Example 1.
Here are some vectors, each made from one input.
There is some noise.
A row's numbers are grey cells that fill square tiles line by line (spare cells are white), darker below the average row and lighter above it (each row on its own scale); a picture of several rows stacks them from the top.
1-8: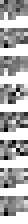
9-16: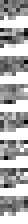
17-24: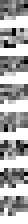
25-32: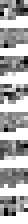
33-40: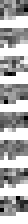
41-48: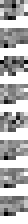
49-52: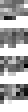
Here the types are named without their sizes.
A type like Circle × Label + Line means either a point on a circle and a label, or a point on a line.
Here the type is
Bool × Bool × Bool.
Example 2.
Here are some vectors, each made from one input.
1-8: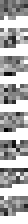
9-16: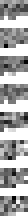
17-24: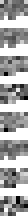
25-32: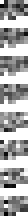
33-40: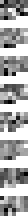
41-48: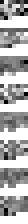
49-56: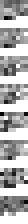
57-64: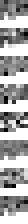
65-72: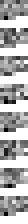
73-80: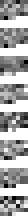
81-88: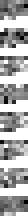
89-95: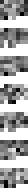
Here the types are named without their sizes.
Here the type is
Bool × Bool × Bool × Bool.
